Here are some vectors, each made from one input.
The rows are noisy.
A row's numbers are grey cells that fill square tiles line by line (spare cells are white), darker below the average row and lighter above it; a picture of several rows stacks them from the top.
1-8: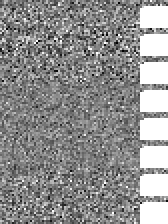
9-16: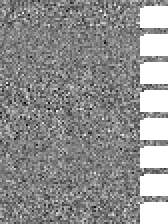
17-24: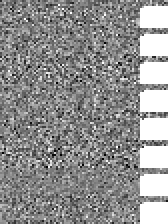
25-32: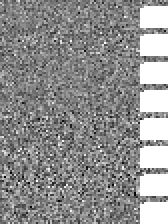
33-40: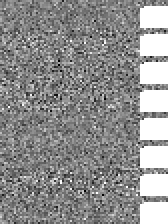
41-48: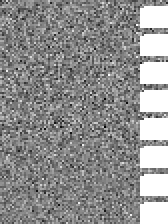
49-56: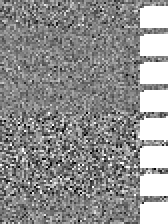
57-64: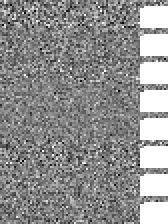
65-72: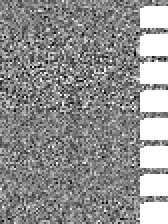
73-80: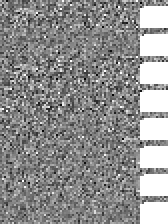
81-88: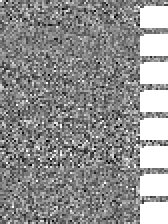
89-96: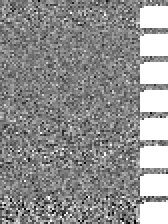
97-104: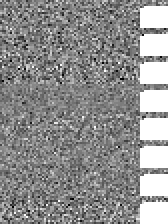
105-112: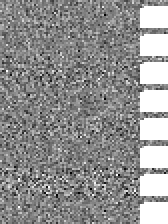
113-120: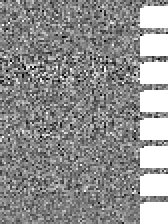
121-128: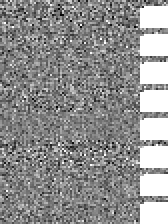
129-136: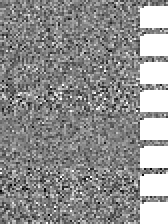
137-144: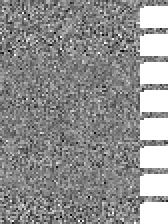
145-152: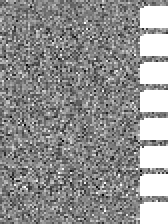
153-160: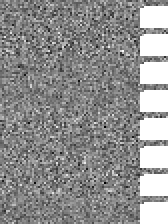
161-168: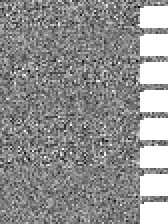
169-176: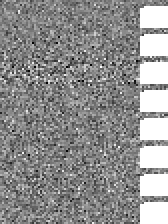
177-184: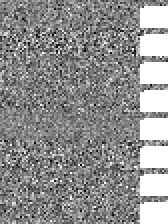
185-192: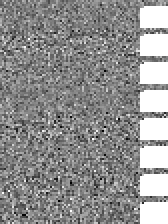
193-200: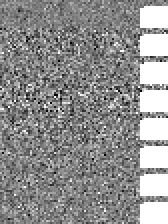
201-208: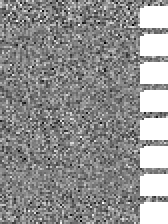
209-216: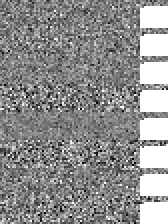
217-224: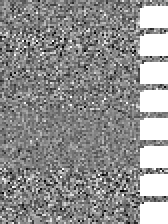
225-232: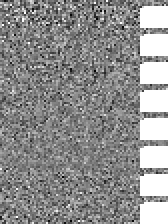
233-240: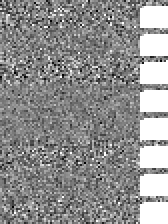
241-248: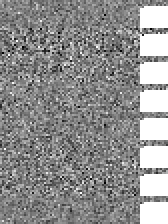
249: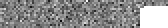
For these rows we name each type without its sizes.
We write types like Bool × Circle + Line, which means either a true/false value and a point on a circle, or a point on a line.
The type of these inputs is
Label × Label × List(Line).
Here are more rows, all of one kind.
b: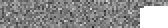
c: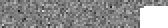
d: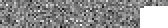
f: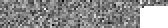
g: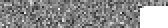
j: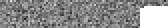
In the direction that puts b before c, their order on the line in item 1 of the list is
f, d, j, b, c, g.
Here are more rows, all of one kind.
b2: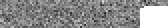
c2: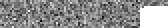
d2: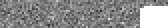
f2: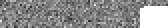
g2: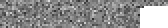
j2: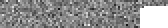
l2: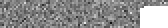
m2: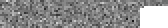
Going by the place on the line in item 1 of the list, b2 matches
g2 and l2.
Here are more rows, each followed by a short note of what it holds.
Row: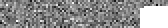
two labels, together with a list of two items
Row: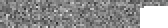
two labels, together with a list of three items
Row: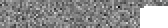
two labels, together with a list of one item
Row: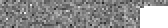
two labels, together with a list of one item
